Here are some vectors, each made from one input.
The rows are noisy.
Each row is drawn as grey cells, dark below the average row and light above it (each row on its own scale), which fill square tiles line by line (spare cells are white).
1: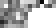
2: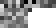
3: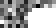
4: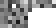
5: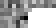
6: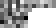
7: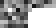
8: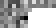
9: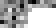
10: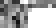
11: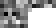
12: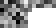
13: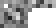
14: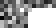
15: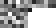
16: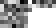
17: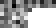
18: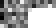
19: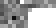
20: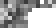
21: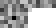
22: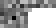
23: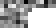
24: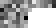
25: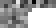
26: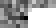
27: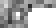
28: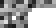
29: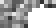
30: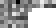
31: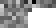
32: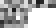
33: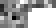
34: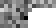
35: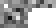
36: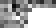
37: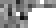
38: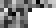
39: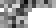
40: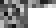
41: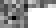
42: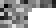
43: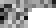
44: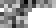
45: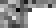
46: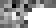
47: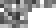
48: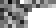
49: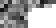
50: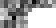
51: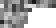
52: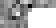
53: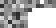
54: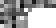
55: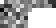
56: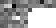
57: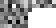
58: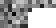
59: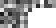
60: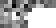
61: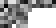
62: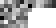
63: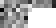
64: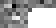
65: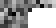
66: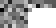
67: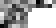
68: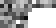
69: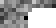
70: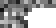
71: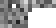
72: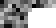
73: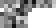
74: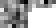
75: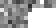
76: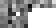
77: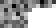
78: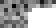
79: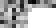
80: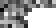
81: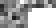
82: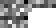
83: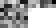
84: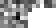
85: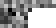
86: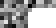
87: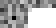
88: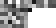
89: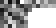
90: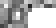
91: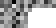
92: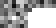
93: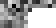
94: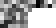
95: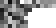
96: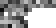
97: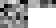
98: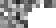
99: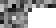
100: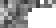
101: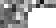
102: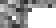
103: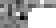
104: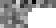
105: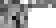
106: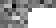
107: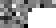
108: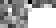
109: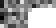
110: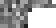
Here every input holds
two labels (each one of 11).
